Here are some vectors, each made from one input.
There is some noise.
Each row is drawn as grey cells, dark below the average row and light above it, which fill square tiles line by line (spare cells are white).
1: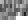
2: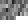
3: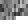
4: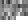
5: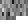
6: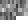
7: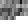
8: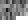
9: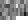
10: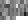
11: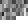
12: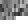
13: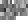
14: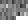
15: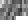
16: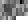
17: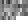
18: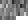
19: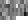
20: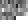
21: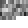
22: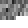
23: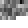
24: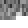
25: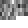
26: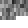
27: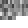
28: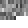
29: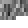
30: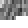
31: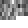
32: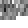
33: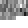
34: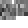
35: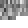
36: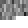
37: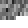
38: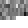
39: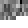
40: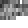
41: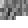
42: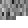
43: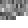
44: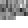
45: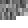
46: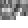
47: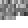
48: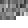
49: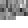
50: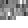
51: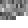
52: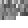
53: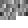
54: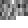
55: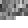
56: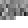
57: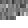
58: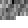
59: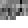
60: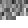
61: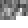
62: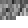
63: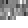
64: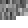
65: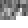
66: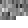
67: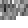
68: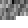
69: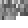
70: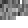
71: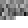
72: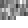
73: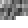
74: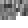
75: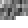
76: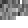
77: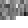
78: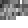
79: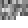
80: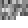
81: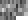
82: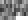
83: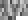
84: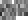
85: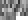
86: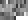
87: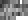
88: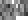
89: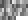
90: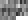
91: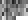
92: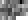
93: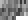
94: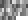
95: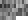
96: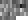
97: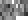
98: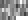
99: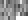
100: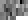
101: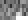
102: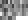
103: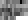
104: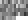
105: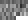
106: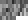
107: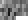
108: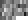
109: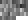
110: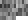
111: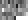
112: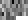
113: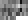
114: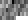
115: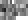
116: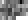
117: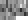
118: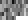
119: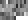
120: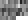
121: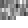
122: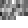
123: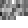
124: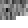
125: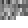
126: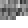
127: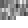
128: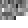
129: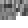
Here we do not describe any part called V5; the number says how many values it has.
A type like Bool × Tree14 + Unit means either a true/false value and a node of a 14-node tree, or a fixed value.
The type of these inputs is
(Label7 + Tree7) × (Line4 + V5).
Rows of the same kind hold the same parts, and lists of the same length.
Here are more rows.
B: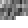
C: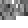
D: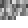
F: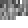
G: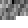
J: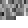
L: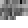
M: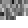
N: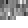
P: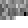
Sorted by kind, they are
B, L
C, P
D, F, N
G, J, M

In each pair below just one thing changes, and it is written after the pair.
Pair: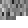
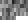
the value of V5
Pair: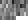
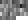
the node of the tree
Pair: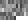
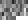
the value of V5
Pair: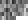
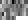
the node of the tree
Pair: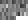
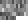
the value of V5
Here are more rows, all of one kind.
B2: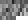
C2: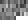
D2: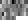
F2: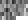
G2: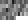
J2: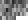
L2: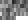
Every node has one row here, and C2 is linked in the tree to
B2.
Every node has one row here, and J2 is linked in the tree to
F2.
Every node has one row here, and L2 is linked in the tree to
D2.
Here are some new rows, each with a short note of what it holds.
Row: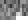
one of 7 labels and a value of V5
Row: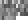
one of 7 labels and a point on a 4-point line
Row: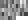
one of 7 labels and a value of V5
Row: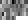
a node of a 7-node tree and a value of V5
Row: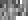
one of 7 labels and a value of V5
